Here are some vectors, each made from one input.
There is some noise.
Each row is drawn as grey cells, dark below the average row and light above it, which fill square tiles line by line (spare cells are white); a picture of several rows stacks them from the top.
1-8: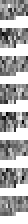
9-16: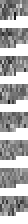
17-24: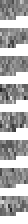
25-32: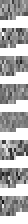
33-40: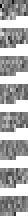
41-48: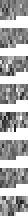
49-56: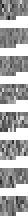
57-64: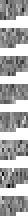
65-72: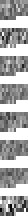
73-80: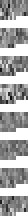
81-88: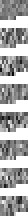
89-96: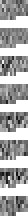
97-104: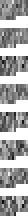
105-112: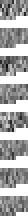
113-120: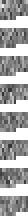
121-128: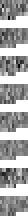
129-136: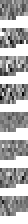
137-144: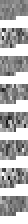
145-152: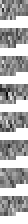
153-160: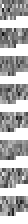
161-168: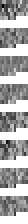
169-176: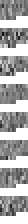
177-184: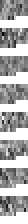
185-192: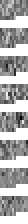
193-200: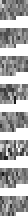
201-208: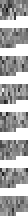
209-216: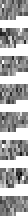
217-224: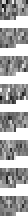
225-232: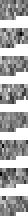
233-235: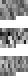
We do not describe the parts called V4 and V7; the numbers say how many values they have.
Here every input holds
one of 6 labels, a value of V4 and a value of V7, together with either a point on a 5-point line, or a point on an 8-point line.
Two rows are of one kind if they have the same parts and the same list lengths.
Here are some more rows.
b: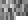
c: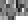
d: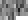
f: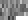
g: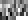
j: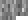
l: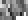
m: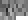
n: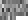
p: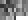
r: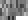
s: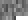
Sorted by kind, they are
b, g, j
c, d, f, l, m, n, p, r, s

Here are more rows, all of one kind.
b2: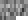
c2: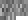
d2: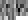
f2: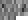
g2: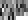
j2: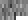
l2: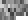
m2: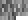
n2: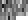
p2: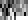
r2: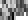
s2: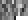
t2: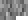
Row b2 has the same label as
l2 and s2.
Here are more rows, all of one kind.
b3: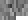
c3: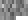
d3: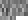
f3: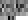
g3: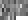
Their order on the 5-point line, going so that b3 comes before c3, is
g3, d3, f3, b3, c3.
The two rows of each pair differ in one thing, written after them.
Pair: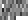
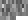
the value of V4
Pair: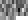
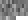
the value of V4
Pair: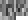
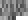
the place on the 5-point line
